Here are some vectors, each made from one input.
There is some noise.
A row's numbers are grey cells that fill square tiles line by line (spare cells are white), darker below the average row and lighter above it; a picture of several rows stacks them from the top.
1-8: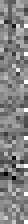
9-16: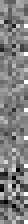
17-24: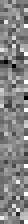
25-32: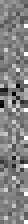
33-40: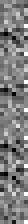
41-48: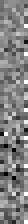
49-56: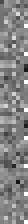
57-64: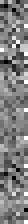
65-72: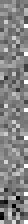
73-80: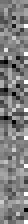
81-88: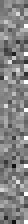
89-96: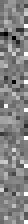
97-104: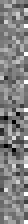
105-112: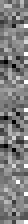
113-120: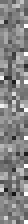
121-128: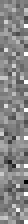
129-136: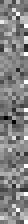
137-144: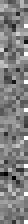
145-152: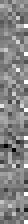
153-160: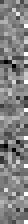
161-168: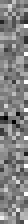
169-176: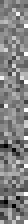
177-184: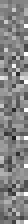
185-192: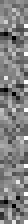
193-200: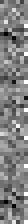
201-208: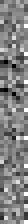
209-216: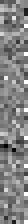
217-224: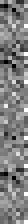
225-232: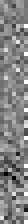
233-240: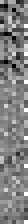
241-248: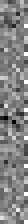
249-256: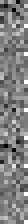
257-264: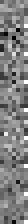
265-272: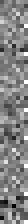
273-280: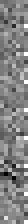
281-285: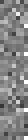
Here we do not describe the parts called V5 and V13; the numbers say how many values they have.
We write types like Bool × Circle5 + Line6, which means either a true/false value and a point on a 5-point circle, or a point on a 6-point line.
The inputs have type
Bool × (Line8 + V13) + V5.
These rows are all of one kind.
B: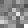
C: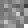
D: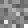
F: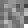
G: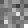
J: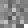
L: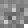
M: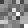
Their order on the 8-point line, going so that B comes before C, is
M, G, D, B, C, J, F, L.
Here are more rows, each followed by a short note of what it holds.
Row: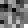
a value of V5
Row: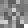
a point on an 8-point line and a true/false value
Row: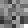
a true/false value and a value of V13
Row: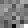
a true/false value and a value of V13
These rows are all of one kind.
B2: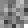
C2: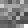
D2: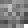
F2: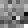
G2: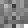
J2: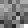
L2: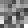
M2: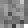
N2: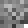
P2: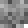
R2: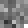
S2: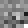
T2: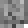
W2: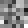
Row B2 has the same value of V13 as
M2, P2, T2 and W2.
